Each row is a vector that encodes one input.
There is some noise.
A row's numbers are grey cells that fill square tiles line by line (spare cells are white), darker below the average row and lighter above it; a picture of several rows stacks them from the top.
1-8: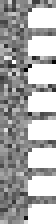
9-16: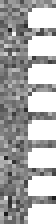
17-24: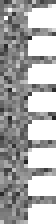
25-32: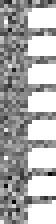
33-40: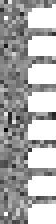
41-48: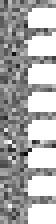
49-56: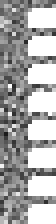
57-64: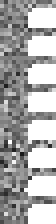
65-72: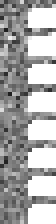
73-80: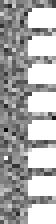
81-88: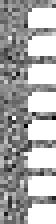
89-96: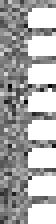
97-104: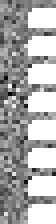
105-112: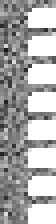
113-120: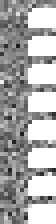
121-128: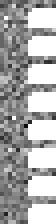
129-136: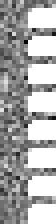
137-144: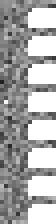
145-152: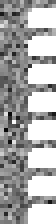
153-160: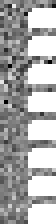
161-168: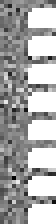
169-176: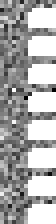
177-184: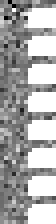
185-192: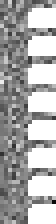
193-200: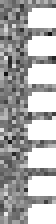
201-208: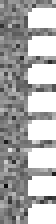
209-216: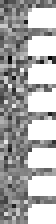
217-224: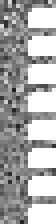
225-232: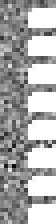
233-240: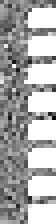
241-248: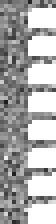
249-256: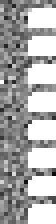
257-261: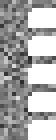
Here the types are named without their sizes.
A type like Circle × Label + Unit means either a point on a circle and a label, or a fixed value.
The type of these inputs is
List(Line) × List(Line).
